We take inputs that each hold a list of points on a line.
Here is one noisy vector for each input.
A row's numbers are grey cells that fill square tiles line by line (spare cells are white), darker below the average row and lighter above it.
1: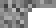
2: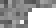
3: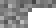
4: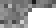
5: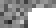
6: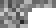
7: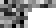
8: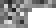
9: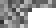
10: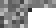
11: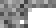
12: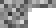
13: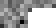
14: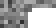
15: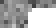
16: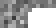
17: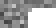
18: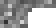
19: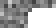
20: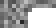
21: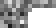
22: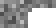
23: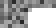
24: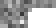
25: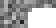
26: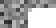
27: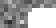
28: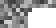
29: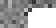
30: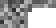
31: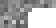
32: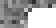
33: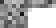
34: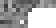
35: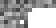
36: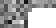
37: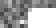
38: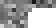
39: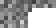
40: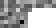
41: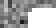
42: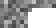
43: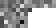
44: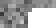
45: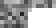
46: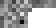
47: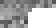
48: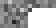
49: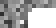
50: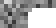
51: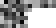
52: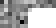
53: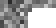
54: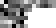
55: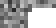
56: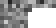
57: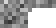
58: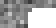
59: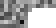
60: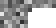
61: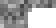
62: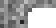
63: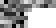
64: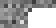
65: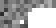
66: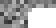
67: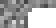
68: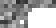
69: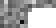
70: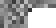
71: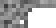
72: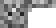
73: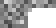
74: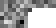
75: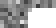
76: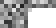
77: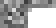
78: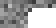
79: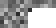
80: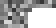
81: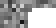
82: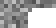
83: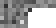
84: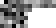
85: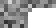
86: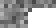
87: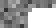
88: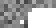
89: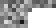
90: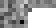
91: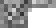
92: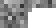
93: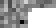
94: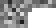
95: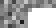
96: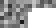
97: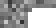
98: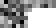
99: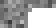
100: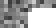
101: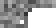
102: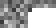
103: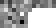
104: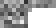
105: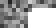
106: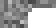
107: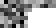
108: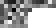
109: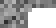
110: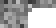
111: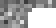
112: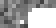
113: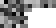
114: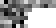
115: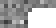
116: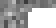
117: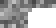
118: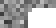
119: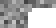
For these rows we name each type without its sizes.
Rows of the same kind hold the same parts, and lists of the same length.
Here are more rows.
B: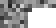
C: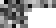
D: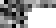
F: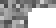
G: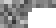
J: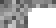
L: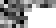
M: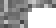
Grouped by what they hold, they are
B, M
C, D, L
F, G, J

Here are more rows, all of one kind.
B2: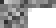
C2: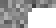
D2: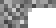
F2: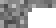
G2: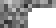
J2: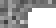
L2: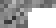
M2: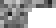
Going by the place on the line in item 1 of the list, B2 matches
D2 and M2.
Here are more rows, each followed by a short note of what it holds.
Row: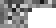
a list of one item
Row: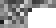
a list of one item
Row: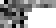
the empty list
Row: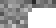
a list of two items
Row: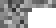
a list of one item
